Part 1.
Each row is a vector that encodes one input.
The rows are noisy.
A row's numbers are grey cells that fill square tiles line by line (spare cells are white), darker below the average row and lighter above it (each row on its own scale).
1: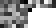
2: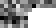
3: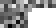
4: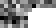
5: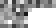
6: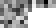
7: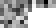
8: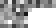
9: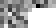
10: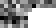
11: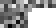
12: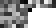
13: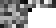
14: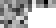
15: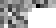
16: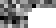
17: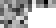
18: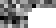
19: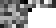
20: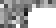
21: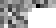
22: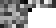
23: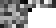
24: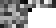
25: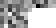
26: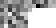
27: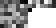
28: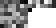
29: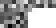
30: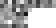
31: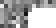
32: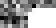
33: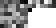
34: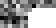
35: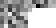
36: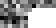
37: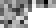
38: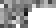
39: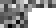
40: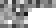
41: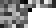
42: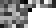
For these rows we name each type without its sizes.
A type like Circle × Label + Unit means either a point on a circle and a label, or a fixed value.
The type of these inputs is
Label.
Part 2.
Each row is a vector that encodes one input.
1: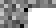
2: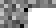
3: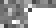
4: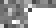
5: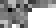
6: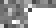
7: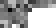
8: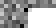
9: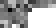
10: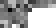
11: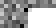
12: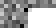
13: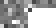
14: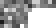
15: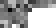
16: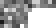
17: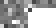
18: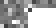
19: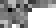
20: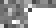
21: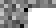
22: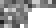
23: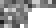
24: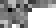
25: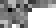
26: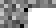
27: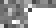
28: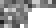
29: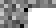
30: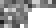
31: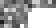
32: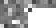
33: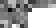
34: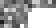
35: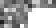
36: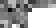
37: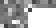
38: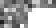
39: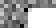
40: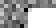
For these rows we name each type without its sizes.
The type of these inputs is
Label.
